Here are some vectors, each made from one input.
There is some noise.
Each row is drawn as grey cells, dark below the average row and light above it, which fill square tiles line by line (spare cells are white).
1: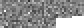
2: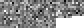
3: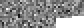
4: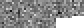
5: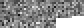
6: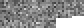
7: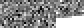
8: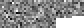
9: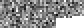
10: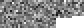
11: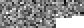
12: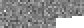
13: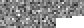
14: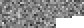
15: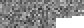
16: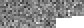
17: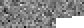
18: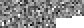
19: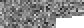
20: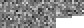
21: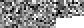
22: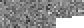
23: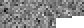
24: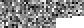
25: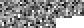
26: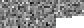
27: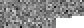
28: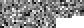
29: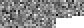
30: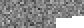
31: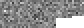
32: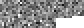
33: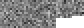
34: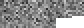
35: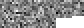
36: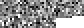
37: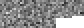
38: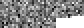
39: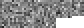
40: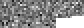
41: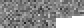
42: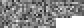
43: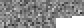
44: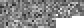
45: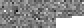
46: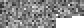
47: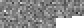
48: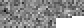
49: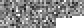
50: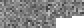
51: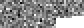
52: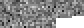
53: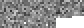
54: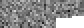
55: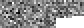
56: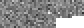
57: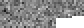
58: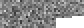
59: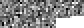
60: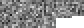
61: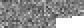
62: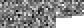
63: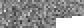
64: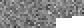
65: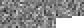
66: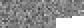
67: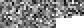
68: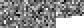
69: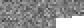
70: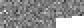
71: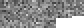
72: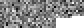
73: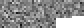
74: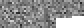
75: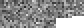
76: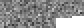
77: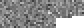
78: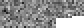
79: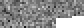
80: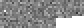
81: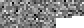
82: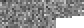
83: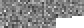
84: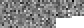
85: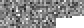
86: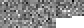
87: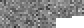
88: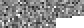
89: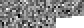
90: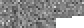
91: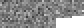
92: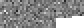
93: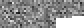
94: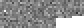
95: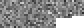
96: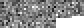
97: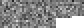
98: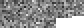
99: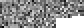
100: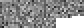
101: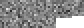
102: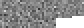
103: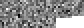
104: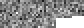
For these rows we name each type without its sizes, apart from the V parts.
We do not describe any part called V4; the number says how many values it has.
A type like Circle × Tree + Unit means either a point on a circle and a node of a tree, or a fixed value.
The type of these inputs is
Bool × (Circle + V4) + List(Line).
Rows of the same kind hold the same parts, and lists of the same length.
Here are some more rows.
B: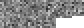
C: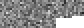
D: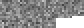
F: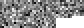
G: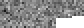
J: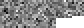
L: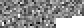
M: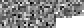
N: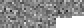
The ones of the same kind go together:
B, C, D
F, N
G, J
L
M

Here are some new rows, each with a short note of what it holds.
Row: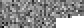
a true/false value and a value of V4
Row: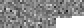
a true/false value and a value of V4
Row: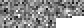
a point on a circle and a true/false value
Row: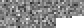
the empty list
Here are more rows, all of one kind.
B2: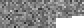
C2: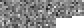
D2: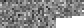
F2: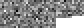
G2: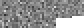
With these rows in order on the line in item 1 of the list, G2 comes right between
D2 and F2.
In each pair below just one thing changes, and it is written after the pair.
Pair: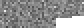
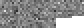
the place on the line in item 1 of the list
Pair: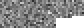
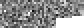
the place on the line in item 1 of the list
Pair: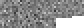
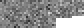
the place on the line in item 1 of the list
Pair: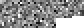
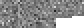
the place on the line in item 2 of the list
